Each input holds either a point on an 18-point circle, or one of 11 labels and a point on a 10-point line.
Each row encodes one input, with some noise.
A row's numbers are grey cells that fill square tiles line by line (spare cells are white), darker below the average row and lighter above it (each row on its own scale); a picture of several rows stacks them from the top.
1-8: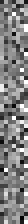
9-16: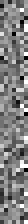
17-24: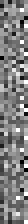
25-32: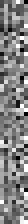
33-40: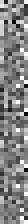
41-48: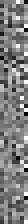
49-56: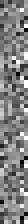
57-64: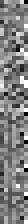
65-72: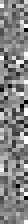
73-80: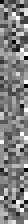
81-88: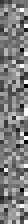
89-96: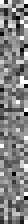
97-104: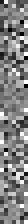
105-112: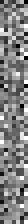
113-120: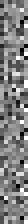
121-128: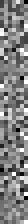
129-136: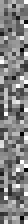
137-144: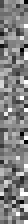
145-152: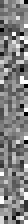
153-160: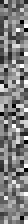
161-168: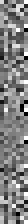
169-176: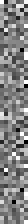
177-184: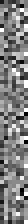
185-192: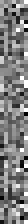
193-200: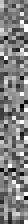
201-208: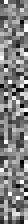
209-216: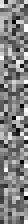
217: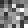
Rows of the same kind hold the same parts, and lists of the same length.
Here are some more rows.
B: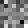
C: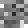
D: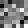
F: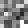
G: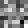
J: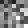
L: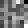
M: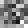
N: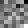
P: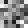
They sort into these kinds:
B, D, G, J, L, N
C, F, M, P

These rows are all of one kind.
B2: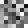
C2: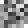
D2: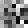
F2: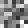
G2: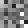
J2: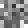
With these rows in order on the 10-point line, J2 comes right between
C2 and D2.
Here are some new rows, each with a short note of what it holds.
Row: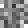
one of 11 labels and a point on a 10-point line
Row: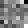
a point on an 18-point circle
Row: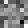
a point on an 18-point circle
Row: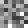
one of 11 labels and a point on a 10-point line
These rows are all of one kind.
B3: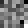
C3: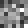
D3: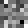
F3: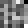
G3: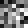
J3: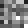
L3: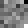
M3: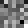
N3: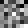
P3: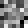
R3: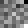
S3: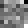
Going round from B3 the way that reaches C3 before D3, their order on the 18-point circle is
B3, F3, J3, S3, L3, R3, N3, G3, C3, P3, D3, M3.
